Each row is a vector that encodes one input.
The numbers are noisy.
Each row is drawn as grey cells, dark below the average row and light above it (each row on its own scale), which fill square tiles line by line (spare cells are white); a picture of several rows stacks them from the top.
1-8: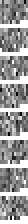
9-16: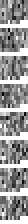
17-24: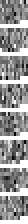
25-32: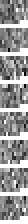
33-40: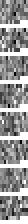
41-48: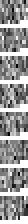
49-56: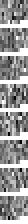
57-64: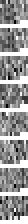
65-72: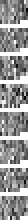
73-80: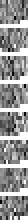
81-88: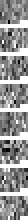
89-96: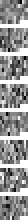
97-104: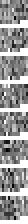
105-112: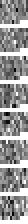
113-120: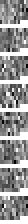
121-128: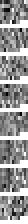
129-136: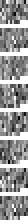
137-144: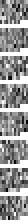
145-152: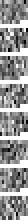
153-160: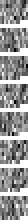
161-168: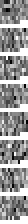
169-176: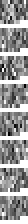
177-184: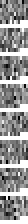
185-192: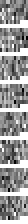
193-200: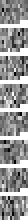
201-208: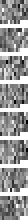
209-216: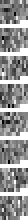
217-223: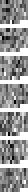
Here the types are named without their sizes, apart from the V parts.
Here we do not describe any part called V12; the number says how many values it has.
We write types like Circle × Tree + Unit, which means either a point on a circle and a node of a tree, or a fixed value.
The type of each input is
(Bool × Bool × Bool × Bool + V12) × Line.
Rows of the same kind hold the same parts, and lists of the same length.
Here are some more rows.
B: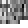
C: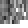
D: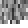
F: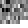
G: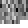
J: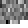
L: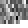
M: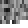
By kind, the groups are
B, C, D, F, J, M
G, L

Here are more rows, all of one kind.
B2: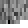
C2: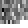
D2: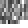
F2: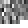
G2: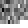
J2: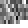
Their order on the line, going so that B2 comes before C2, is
J2, F2, D2, B2, C2, G2.
